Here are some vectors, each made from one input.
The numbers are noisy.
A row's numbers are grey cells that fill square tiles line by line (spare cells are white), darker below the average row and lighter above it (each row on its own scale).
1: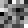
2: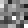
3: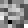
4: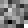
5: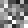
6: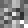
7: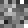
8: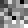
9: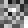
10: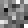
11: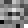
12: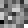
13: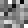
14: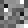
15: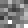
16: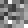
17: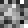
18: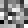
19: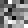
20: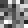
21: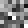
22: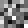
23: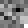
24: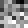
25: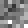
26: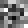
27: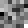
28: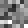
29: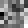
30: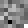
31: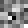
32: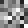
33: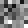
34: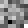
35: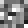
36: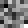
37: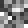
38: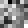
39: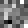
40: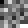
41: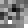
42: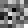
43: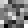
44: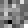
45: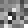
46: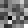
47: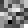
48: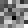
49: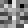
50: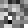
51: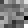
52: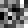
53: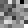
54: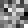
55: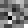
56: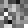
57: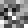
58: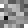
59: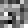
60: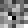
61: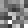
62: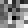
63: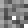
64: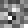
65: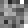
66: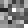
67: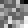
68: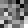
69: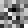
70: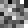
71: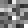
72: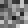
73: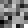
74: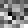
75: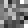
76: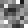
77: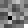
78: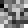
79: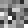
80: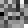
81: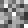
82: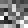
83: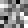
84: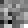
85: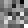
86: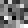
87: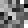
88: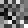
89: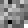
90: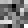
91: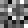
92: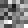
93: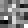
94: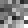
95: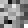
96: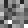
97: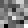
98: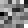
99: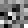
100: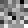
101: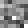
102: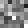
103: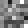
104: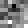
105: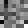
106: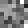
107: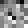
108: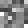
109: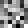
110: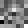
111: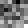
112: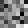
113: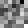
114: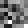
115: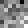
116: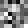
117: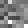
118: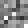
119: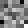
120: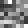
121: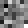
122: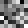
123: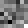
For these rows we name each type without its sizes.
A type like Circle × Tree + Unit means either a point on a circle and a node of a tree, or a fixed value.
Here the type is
(Circle + Line) × Tree.
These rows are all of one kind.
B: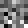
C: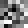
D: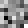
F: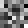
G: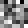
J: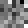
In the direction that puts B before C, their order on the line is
F, B, G, C, D, J.
